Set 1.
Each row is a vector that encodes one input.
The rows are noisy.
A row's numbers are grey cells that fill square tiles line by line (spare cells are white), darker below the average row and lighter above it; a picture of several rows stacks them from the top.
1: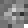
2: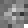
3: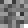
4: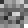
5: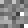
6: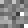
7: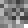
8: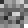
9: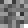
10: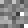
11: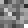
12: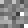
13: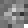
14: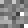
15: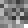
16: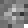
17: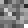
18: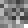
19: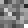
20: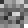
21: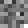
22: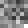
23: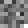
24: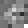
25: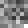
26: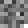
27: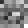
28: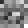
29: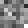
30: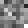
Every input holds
a point on a 6-point line.
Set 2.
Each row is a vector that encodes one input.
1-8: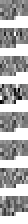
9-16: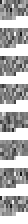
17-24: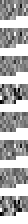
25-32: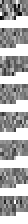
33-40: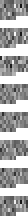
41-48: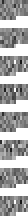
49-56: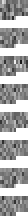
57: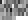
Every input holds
either a fixed value, or a node of a 9-node tree.
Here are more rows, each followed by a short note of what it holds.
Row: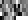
a fixed value
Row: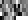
a fixed value
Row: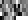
a fixed value
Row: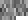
a node of a 9-node tree
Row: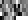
a fixed value
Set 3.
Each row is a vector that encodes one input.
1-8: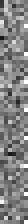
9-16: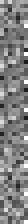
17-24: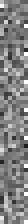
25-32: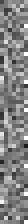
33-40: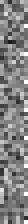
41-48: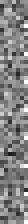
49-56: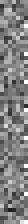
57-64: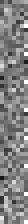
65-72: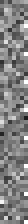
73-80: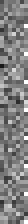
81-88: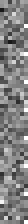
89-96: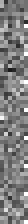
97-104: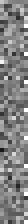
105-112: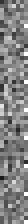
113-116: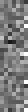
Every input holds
a point on a 17-point circle.
